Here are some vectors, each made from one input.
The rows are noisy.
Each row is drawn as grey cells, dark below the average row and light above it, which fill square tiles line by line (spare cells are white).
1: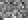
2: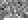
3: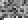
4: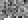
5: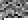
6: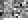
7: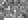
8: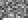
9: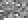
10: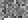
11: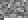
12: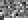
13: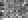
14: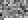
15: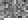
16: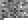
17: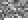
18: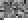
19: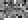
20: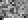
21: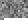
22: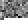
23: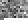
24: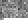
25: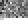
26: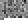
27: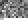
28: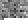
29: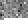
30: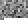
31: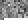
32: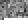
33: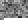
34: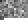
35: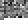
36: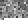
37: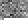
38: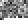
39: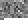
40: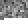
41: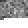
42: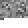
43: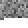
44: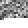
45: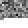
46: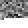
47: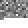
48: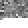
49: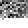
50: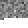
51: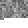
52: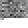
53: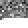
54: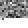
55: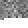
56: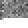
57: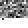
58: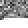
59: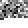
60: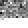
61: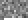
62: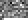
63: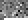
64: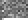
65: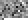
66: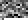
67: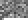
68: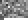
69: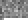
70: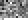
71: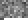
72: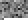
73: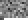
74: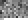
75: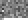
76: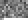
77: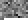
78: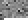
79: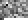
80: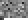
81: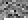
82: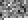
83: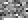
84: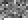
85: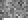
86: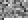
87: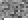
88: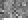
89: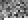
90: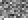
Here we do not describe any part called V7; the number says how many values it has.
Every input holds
either a point on a 5-point line and a value of V7, or a node of an 8-node tree.
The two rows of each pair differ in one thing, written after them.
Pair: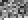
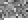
the place on the 5-point line
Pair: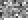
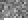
the value of V7
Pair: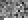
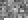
the value of V7
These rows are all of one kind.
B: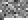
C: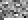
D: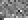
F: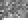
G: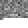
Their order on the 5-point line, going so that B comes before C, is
D, B, C, G, F.
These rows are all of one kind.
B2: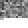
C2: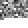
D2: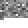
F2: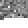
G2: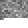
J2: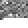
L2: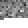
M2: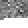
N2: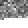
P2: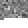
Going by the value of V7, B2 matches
F2 and L2.
